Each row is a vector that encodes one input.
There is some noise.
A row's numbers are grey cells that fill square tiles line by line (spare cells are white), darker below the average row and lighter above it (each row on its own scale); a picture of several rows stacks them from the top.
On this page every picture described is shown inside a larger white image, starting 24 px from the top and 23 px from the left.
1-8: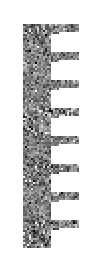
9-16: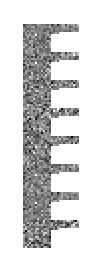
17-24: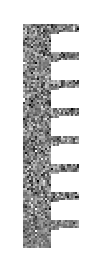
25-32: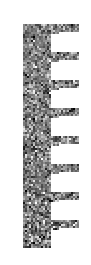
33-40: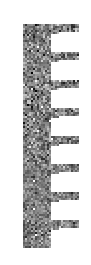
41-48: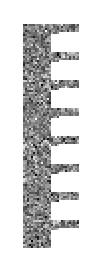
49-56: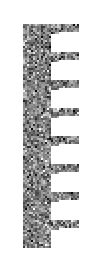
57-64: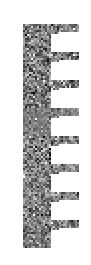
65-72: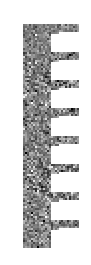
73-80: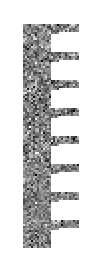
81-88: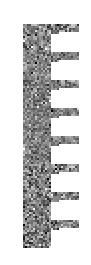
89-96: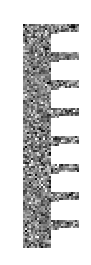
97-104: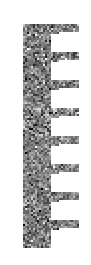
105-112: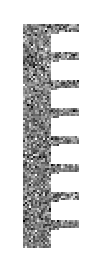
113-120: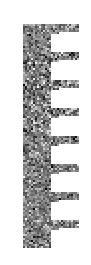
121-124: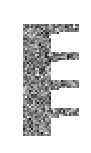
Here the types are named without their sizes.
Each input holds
a label, together with either a point on a circle, or a point on a line.
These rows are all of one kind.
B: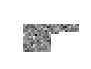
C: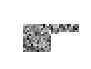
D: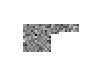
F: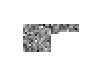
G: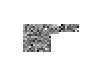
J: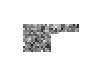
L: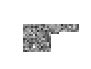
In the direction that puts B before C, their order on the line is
D, B, F, C, G, J, L.
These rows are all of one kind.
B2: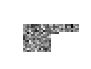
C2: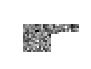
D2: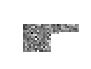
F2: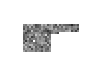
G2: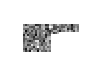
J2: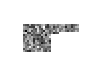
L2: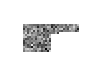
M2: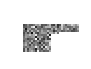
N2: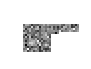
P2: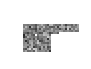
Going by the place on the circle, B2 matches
C2, F2, N2 and P2.
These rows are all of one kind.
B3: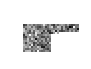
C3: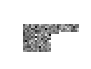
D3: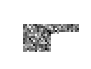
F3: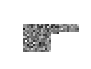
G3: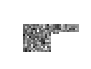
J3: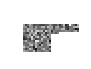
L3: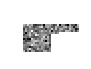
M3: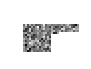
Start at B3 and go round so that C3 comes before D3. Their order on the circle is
B3, J3, F3, G3, M3, C3, L3, D3.
